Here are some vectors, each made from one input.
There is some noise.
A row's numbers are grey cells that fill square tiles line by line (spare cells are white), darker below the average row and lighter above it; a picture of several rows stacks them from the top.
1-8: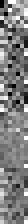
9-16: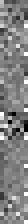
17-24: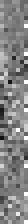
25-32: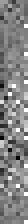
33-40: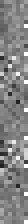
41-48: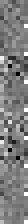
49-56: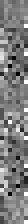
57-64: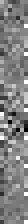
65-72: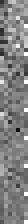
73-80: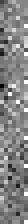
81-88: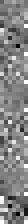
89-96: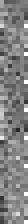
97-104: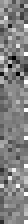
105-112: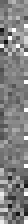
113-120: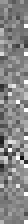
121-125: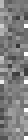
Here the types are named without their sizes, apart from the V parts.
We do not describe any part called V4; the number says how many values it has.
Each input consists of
a list of items, each a true/false value and a value of V4.
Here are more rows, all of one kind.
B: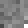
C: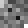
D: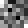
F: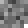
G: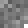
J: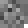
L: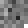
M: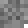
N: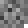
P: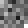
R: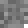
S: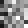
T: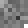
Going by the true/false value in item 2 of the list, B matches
C and L.
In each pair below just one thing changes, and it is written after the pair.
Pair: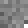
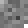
the value of V4 in item 2 of the list
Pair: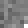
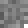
the true/false value in item 1 of the list
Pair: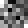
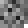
the value of V4 in item 1 of the list
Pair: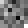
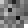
the value of V4 in item 1 of the list
